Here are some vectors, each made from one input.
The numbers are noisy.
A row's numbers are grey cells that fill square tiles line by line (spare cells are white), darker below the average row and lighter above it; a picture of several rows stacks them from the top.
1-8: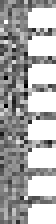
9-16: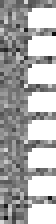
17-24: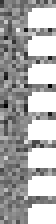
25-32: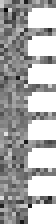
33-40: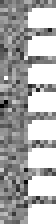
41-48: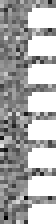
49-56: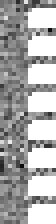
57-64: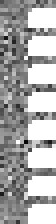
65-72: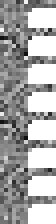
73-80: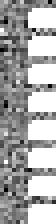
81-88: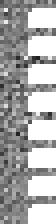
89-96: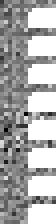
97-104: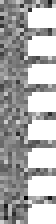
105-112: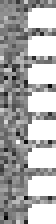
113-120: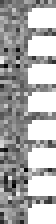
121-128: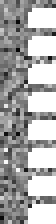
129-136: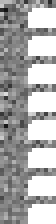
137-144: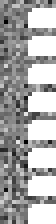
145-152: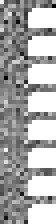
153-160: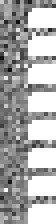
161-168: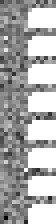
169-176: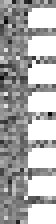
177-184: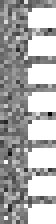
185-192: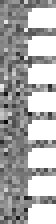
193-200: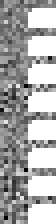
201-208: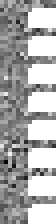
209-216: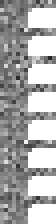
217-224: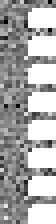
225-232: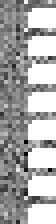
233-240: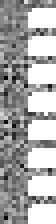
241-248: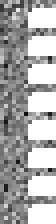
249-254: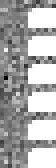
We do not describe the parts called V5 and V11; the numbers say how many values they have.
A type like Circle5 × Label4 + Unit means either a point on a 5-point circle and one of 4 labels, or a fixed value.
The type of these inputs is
Bool × V11 + Label9 × V5 + Unit.
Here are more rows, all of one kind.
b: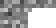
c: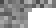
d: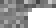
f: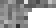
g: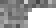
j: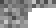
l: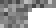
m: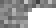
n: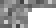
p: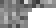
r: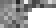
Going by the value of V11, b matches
d and n.
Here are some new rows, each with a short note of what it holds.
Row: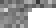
a true/false value and a value of V11
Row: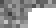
a true/false value and a value of V11
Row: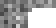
a fixed value
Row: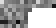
one of 9 labels and a value of V5
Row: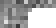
a true/false value and a value of V11
